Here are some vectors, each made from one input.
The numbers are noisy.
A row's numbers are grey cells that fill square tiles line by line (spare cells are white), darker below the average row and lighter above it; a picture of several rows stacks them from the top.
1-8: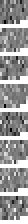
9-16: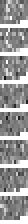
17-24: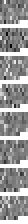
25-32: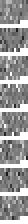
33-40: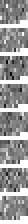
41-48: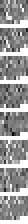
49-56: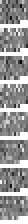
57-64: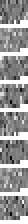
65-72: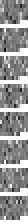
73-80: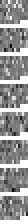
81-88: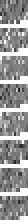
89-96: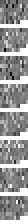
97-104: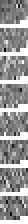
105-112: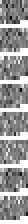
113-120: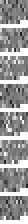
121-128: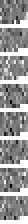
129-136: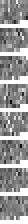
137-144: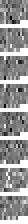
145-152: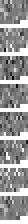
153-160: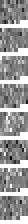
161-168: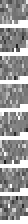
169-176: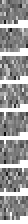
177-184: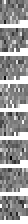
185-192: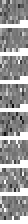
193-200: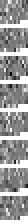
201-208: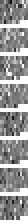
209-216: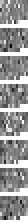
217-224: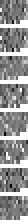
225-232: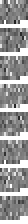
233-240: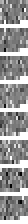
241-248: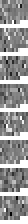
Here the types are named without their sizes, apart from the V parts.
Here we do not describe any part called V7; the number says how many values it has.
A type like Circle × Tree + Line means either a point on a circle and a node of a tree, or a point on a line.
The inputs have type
Bool × Bool × Bool × (Circle + V7).
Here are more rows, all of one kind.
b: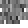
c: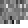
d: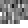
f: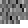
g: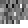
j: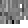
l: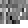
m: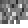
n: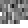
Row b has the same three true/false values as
f and l.
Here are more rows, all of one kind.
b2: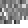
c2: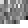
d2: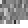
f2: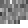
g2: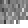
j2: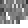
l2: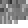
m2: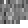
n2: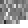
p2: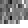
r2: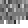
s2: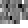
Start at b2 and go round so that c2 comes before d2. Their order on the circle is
b2, n2, f2, c2, m2, s2, g2, p2, l2, r2, j2, d2.
